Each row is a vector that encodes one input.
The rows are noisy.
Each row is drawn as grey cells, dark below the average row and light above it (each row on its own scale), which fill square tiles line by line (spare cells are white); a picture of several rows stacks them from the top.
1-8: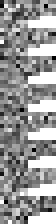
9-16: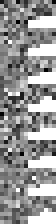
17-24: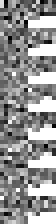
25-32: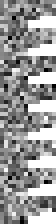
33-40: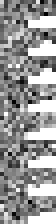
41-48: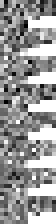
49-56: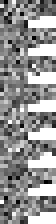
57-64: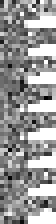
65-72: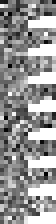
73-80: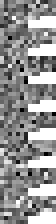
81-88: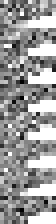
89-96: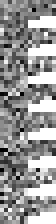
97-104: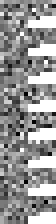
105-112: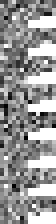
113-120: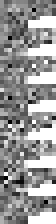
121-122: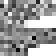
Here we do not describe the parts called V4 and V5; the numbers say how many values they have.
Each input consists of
one of 6 labels, together with either a true/false value and a value of V5, or a value of V4.
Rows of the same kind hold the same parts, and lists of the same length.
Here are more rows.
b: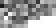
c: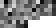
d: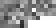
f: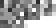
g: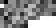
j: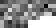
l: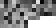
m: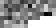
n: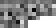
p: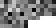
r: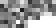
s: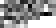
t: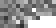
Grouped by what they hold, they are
b, d, f, g, j, l, t
c, m, n, p, r, s

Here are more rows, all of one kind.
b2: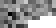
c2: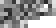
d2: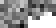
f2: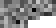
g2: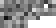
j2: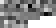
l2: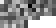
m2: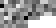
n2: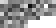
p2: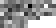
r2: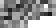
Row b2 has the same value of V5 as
g2 and j2.
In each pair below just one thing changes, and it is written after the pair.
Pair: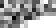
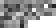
the label
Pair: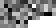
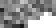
the true/false value
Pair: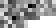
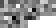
the value of V5
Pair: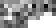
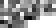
the value of V5
